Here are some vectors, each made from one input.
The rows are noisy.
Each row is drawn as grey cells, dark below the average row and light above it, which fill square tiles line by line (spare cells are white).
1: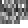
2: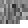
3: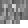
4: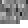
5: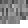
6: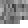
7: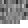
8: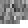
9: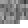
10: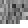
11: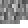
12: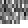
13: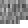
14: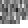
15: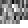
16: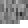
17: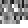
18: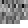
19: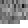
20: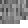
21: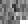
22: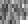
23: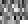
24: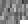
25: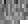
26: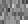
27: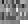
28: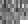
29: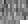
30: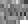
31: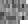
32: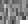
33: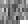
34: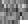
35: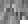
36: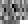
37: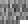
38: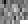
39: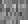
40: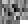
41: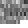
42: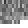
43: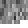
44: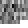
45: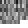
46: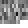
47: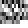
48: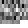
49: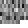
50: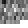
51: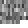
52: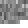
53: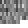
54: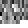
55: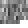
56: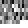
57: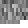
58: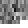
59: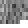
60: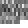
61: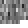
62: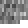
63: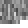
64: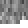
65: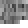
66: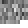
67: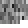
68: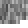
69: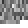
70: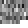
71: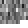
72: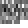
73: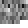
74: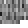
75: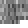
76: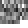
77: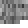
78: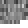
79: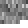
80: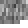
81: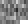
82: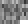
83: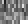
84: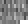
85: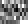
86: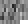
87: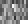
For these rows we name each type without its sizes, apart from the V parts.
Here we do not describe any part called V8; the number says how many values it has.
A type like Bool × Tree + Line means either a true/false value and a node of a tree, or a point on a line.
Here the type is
Bool × (Line × Line + V8).
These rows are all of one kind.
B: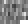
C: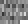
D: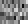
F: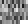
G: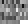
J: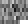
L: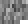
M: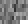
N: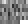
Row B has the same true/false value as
F, J and N.
